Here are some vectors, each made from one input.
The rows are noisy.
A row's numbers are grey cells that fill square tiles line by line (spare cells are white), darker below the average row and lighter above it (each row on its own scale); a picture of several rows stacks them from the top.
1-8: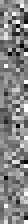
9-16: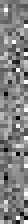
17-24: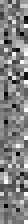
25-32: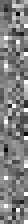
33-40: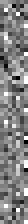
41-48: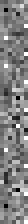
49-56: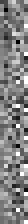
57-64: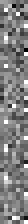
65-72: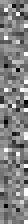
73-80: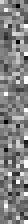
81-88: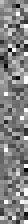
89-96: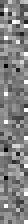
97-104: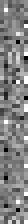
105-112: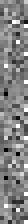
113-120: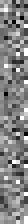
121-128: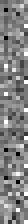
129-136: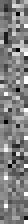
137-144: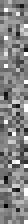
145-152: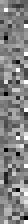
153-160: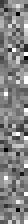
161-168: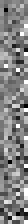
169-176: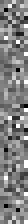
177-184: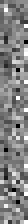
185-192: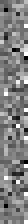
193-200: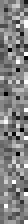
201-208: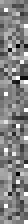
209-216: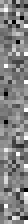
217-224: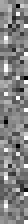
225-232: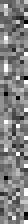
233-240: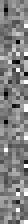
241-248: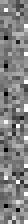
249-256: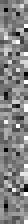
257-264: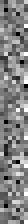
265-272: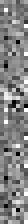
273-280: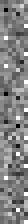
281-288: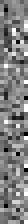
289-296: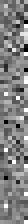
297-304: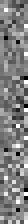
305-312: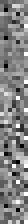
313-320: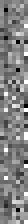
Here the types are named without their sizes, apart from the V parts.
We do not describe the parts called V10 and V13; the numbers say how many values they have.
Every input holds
a true/false value and a value of V13, together with either a point on a line, or a value of V10.
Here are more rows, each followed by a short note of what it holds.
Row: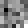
a point on a line, a true/false value and a value of V13
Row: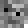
a point on a line, a true/false value and a value of V13
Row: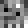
a point on a line, a true/false value and a value of V13
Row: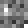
a true/false value, a value of V10 and a value of V13
